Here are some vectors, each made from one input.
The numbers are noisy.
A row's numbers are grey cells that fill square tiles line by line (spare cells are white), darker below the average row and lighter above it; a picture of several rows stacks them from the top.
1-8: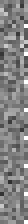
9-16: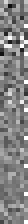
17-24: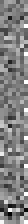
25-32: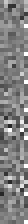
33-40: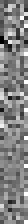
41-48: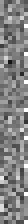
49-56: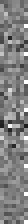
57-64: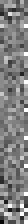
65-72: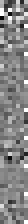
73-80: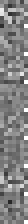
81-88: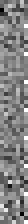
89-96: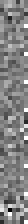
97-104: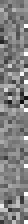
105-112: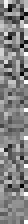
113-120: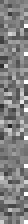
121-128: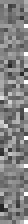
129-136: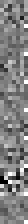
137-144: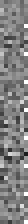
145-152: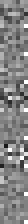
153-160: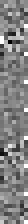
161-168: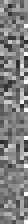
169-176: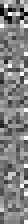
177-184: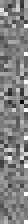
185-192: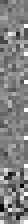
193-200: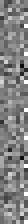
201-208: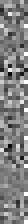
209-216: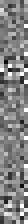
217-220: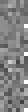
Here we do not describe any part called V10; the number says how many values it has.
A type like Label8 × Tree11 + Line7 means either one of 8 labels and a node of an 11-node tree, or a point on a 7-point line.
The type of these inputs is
(Circle8 + V10) × Label9.
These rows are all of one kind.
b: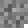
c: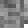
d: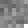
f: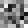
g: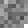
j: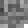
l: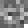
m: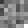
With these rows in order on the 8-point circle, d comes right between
c and l.
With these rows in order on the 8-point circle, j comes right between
f and g.
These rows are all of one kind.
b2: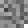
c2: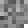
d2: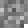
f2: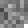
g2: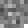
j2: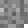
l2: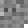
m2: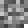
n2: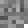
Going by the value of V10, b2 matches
g2 and l2.
